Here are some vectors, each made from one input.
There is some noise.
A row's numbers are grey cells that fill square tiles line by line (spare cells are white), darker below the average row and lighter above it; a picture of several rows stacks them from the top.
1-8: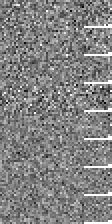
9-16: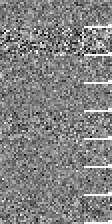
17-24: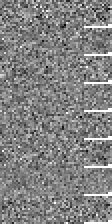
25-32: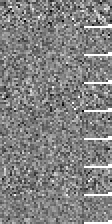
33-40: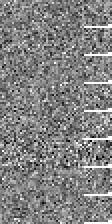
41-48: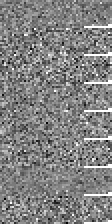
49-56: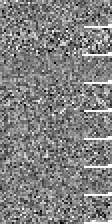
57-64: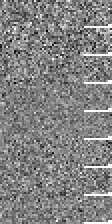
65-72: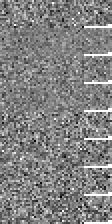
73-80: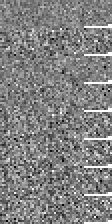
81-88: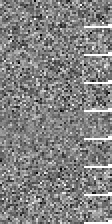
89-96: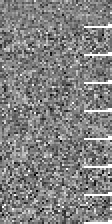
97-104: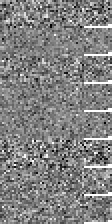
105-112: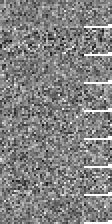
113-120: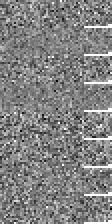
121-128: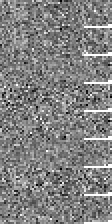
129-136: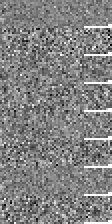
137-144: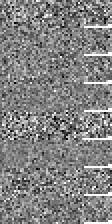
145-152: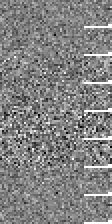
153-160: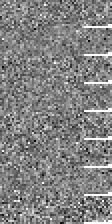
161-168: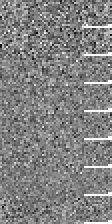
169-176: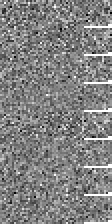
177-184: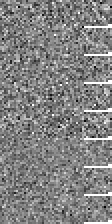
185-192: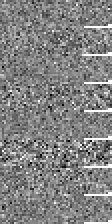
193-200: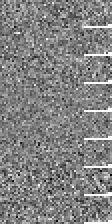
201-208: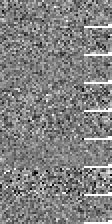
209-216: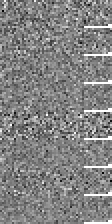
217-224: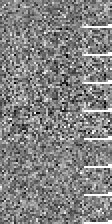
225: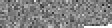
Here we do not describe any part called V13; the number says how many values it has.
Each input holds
either a point on a 5-point circle and a true/false value, or a value of V13.
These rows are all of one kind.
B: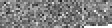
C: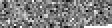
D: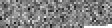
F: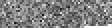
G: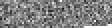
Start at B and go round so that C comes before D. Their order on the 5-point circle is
B, C, D, G, F.
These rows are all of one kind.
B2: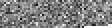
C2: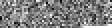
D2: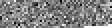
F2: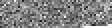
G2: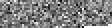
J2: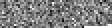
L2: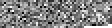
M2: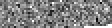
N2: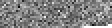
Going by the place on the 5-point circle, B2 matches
G2 and J2.
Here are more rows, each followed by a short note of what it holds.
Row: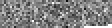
a point on a 5-point circle and a true/false value
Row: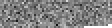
a value of V13
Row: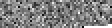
a point on a 5-point circle and a true/false value
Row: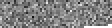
a value of V13
